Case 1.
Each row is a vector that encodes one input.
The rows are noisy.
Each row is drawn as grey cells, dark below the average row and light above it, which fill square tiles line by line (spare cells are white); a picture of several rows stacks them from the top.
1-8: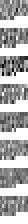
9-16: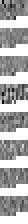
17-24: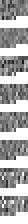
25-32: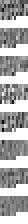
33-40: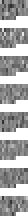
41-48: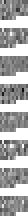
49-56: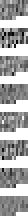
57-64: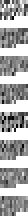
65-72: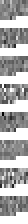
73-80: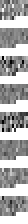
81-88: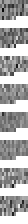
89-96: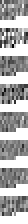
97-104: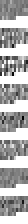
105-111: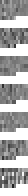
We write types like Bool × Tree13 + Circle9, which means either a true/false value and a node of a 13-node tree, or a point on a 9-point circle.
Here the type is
(Bool × Circle9 + Unit) × Line5.
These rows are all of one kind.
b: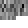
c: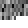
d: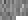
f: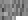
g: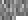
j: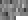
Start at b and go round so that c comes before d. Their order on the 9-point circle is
b, c, d, j, g, f.
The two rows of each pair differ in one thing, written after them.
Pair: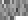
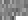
the place on the 5-point line
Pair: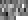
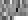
the place on the 9-point circle
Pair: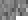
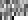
the place on the 5-point line
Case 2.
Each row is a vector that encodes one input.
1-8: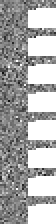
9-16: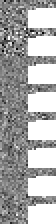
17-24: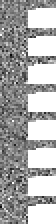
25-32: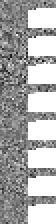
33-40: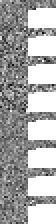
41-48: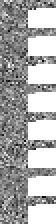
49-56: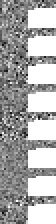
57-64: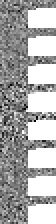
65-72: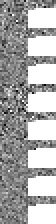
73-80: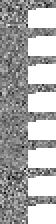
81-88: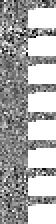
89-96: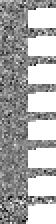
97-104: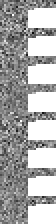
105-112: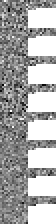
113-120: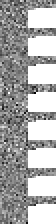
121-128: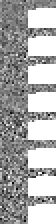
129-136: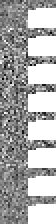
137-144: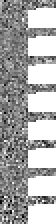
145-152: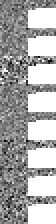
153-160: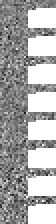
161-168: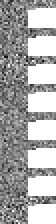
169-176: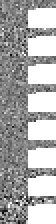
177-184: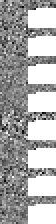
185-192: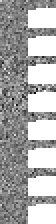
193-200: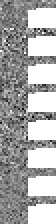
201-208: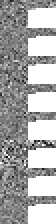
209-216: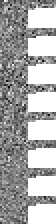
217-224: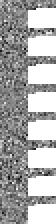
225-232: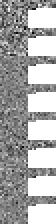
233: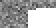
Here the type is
List2(Line14) × Tree10.
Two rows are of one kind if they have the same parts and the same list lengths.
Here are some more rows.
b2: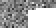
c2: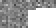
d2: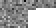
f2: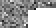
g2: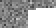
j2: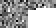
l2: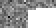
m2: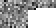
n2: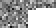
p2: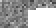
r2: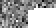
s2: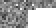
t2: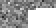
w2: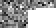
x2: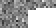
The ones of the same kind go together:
b2, c2, d2, m2, p2, w2
f2, g2, j2, l2, n2, x2
r2, s2, t2

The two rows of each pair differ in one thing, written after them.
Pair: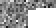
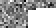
the place on the 14-point line in item 2 of the list
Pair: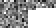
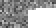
the place on the 14-point line in item 2 of the list
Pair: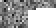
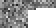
the place on the 14-point line in item 2 of the list
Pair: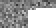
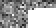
the place on the 14-point line in item 1 of the list
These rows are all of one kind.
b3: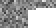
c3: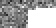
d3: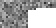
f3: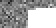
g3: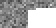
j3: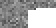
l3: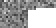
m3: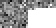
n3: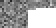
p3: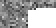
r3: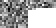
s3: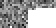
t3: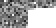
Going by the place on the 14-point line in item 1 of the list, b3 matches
l3 and r3.
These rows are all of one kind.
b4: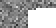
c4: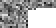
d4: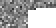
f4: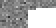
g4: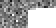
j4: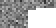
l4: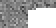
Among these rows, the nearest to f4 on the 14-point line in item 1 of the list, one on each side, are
b4 and l4.
